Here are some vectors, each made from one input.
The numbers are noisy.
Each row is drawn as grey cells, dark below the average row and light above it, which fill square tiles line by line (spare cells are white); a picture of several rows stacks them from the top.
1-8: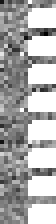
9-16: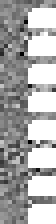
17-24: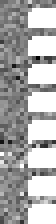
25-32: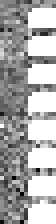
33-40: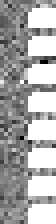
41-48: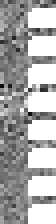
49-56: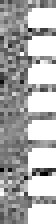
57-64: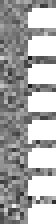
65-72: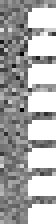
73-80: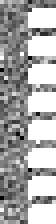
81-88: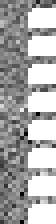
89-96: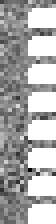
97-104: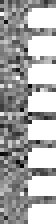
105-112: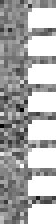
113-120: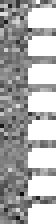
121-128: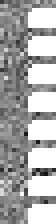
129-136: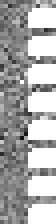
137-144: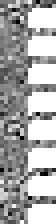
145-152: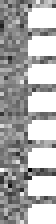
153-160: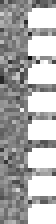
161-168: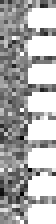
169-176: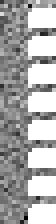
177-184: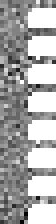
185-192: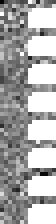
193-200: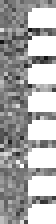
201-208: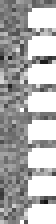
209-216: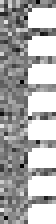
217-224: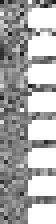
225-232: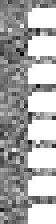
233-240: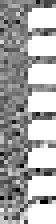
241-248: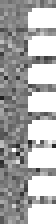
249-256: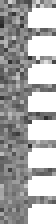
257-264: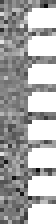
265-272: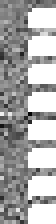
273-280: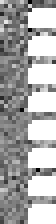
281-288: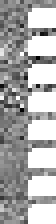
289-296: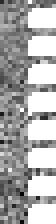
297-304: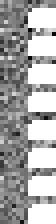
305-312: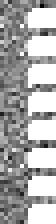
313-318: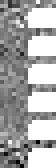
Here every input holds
either a point on a 20-point circle, or a fixed value, or a node of an 11-node tree.
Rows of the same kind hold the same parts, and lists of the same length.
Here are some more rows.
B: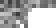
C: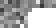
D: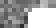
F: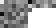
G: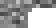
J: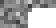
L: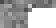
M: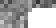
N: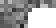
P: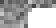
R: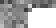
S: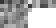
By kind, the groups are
B, D, M, P
C, F, G, J, N, S
L, R

